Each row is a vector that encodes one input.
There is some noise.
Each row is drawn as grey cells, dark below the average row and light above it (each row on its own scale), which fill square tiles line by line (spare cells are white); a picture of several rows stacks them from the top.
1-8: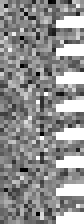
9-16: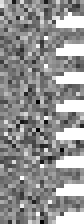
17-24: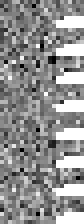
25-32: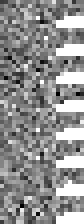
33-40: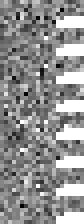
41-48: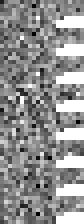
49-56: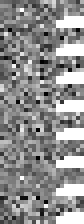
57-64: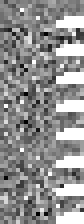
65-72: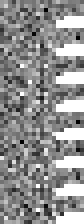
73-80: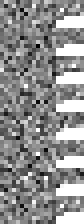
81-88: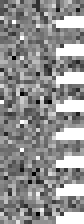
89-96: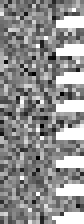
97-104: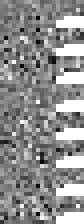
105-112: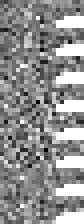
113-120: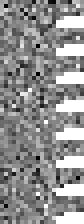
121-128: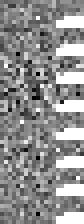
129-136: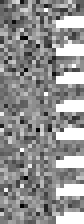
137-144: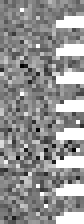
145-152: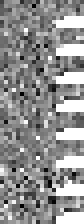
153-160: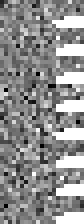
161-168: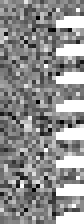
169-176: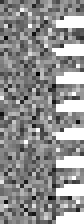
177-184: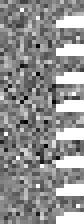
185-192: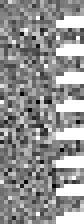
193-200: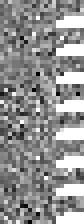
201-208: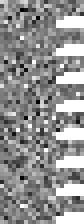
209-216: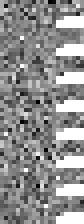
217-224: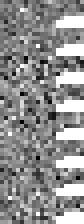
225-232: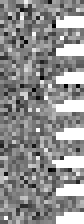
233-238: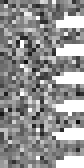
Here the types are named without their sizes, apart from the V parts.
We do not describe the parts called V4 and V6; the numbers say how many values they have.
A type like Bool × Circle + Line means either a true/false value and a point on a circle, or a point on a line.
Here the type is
Bool × Bool × Bool × Line × (Line + V6) + V4.
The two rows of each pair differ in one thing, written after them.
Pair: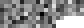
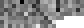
the value of V6
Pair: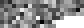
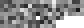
the place on the line
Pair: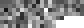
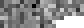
one of the three true/false values
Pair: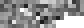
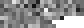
the value of V6
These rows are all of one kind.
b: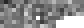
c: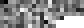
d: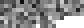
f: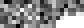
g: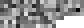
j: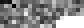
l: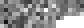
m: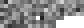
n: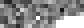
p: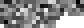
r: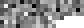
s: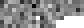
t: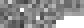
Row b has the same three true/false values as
d, g, r and s.
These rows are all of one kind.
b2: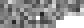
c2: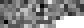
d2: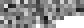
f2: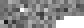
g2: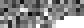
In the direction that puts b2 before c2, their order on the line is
b2, g2, d2, f2, c2.
